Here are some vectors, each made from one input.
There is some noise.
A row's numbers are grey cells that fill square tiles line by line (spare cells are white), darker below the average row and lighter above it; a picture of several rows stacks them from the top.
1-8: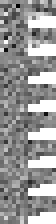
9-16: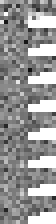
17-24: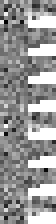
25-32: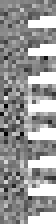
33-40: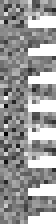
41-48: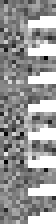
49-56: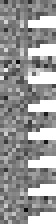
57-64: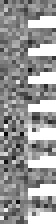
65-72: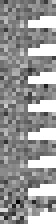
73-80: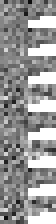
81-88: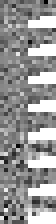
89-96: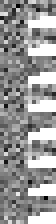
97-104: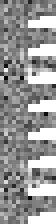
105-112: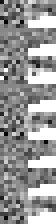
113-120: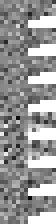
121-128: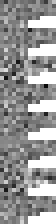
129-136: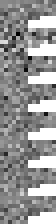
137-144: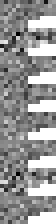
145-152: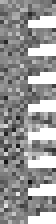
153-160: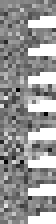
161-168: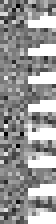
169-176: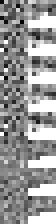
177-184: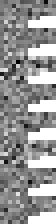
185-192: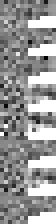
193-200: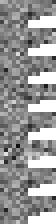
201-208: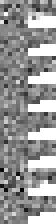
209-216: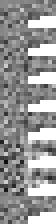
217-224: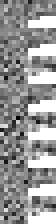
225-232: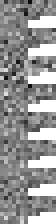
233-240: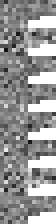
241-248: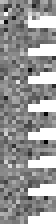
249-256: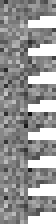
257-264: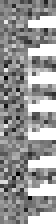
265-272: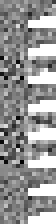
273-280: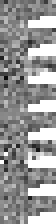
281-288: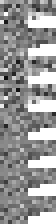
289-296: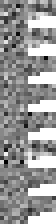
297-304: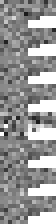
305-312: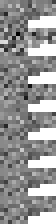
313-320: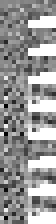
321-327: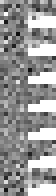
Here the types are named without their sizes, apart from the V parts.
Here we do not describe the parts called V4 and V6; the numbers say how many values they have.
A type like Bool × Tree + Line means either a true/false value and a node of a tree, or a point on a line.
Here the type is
(Circle + Unit) × V6 + Line × V4.
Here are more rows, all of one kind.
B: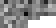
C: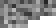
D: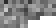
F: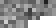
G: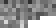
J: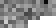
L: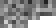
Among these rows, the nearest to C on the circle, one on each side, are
D and J.
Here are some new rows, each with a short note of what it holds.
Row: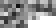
a point on a line and a value of V4
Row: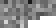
a point on a circle and a value of V6
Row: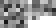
a point on a line and a value of V4
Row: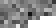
a value of V6
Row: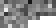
a point on a circle and a value of V6
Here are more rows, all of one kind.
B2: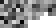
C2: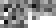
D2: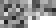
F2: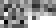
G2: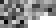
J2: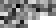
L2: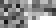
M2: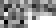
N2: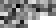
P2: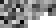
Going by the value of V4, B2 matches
D2, F2, G2 and P2.
